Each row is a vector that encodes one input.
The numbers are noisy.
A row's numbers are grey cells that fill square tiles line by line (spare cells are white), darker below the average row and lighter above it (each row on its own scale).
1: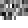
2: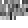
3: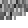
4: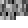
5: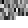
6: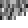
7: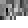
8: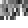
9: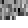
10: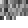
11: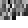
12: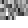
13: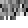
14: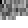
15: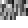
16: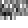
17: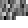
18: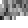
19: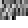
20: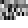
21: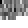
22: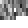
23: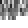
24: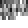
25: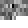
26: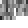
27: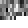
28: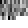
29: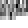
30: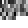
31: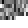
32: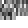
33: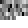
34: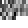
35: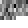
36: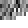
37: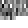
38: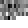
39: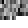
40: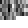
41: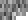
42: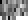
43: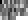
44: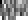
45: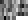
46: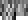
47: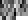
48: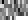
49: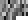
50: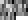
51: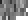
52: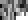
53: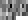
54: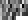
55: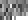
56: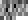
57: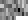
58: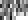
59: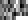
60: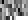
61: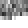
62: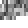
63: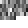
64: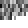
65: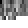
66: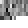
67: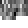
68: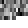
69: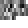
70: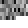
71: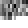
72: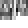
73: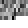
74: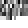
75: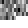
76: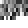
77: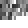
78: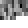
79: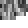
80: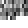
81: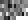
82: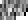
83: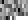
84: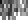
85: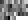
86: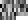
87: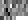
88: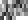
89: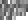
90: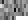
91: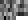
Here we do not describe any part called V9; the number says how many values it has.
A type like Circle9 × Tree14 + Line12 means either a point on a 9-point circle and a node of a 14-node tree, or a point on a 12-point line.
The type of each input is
(Line5 + V9) × Line6.
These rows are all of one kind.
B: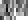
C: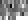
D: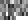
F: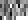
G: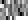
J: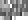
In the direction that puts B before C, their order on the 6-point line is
B, F, J, C, D, G.
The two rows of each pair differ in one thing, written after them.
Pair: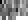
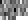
the value of V9
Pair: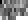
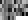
the place on the 6-point line
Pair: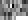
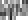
the value of V9
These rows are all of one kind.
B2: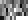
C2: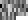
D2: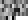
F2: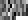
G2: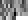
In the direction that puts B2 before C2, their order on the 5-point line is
B2, G2, C2, F2, D2.
